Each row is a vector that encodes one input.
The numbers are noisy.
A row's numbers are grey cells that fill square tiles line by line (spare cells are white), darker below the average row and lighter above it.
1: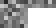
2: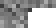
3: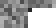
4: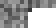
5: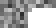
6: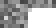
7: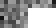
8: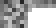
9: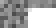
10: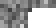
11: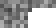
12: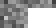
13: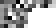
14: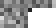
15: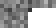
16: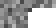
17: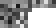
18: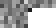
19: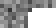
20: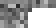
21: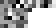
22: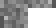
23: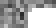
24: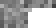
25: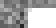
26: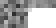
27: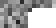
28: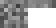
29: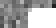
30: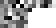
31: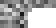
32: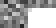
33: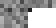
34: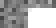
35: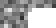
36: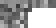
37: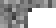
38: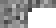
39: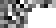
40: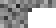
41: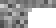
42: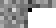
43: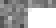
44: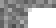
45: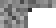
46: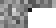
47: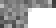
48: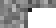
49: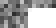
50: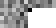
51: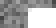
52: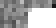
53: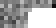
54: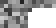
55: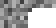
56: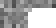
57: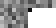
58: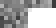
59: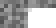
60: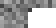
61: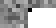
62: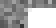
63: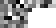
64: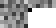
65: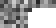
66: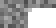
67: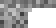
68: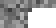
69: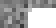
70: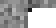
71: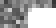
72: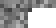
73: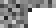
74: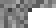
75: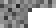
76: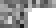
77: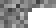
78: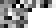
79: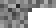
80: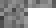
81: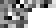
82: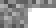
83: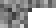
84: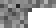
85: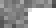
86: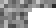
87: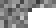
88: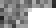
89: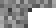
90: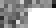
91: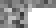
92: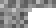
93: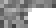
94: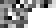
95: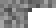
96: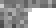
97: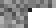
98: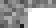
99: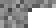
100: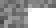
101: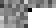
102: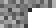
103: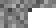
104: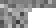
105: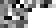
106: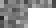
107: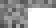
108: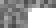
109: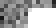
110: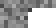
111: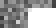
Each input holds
a list of up to two items, each a point on a 5-point line and a true/false value.
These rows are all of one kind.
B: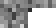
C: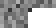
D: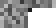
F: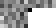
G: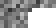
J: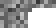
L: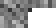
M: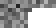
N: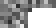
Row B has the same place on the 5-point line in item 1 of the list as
D and F.
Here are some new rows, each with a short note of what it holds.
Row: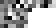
the empty list
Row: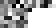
the empty list
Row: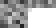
a list of two items
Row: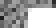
a list of two items
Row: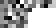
the empty list
